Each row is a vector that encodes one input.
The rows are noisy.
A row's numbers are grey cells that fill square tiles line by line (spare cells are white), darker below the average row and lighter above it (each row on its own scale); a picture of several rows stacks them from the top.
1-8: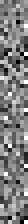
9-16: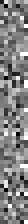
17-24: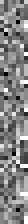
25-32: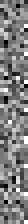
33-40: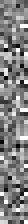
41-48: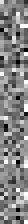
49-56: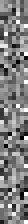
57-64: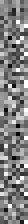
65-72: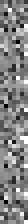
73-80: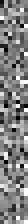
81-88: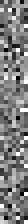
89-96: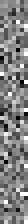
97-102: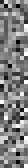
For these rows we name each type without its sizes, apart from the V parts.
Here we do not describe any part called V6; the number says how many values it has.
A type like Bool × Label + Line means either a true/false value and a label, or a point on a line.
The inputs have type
Bool × Label + List(Line) × V6.
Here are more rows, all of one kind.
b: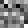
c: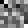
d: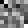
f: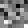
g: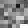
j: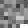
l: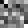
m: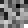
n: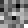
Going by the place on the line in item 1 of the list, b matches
f and g.
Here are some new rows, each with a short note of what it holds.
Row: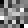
a value of V6, together with the empty list
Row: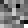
a value of V6, together with a list of two items
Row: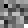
a value of V6, together with a list of two items
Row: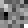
a value of V6, together with a list of three items
